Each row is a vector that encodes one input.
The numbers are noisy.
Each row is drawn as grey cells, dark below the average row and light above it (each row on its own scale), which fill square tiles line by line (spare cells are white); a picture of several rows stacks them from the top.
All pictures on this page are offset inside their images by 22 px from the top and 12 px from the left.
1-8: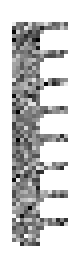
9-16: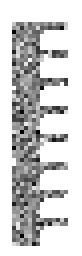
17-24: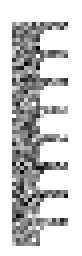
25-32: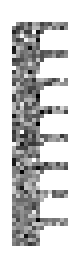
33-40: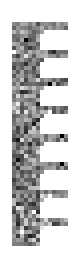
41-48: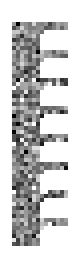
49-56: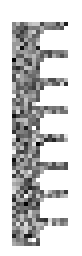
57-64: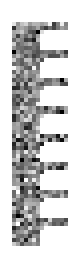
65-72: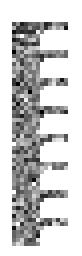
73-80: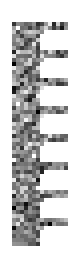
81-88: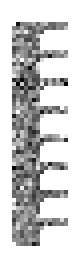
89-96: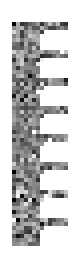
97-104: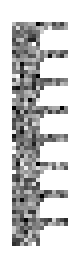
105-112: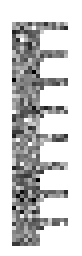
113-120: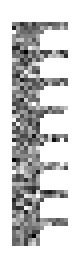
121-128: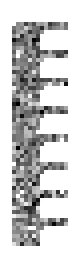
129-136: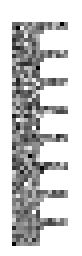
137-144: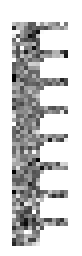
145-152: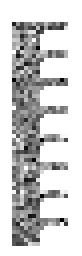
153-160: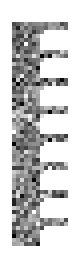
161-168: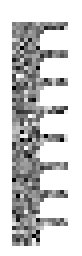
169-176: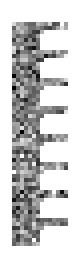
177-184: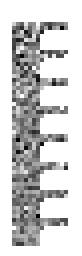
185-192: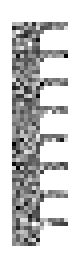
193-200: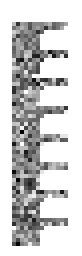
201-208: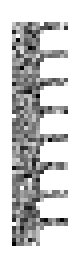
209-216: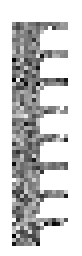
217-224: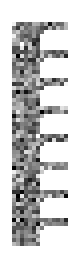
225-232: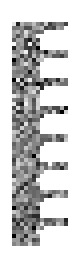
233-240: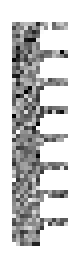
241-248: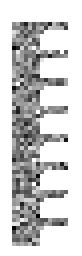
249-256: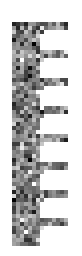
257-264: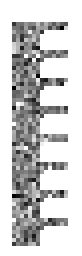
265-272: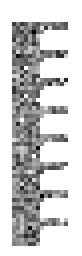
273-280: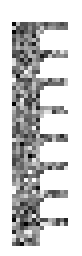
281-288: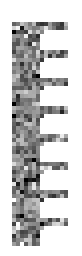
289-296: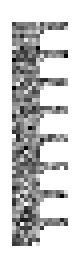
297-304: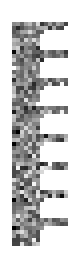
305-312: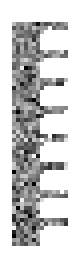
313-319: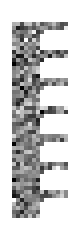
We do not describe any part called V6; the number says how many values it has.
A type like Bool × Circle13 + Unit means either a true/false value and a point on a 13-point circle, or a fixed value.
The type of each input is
(Line5 + Tree7) × (Line15 + V6).
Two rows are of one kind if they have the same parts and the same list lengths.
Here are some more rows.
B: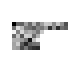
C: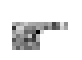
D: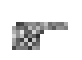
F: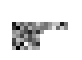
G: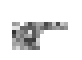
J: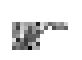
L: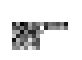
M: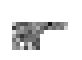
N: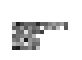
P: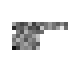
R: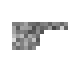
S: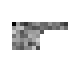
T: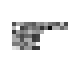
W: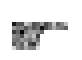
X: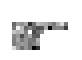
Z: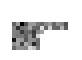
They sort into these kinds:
B, D, G, J, T, X
C, M
F, L, N, P, Z
R, S, W

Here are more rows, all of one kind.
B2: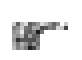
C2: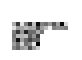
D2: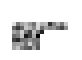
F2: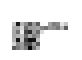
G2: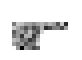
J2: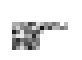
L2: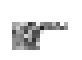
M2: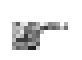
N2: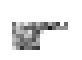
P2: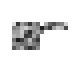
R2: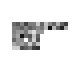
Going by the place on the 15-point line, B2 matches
J2, L2, M2 and N2.
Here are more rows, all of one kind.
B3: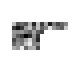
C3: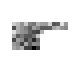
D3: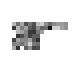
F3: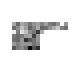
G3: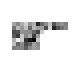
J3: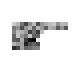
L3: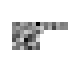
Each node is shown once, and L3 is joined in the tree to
C3 and F3.
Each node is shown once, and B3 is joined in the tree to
D3.
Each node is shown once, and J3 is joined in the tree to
G3.
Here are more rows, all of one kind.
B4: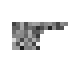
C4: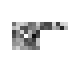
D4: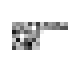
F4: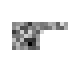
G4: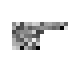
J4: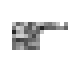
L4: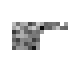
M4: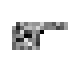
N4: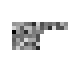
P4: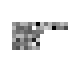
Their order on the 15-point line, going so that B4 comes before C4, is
B4, G4, M4, N4, L4, J4, C4, F4, D4, P4.
